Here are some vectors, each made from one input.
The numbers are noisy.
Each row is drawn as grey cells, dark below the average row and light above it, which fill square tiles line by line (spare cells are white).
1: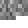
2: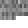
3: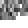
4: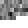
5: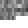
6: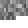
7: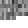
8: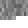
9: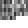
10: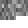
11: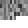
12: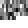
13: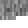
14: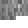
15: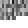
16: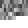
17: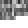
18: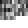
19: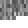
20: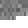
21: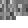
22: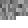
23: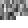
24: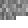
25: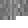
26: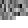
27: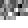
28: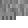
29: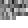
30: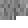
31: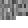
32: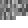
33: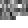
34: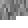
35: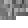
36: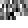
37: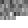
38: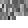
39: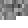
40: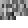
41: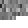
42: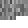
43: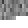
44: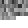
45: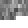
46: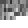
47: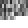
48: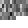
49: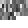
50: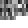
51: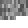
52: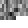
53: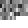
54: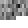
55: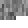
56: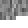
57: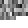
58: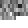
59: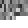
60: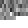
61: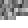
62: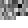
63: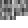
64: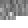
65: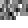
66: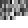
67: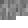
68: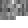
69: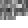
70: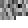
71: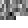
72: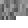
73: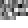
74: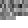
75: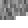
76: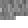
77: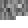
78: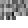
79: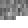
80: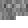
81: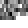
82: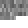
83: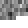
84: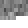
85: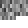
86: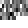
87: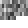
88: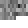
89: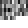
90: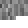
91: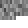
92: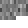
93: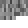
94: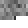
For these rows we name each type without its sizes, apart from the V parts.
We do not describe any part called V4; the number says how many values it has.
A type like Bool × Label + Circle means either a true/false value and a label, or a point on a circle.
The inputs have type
Bool × Line × (Line + V4).
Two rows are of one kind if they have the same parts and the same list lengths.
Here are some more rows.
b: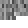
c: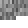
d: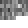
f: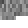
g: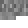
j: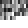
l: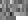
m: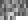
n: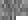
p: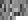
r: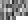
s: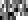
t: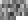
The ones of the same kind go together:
b, d, j, p, r
c, f, g, l, m, n, s, t

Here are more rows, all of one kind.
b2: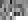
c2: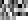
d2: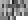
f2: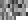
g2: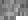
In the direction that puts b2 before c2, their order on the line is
f2, b2, c2, d2, g2.
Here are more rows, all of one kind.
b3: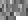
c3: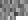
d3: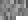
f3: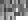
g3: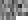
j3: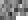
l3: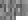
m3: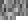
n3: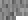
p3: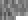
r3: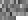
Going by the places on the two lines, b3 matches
d3, f3, m3 and r3.
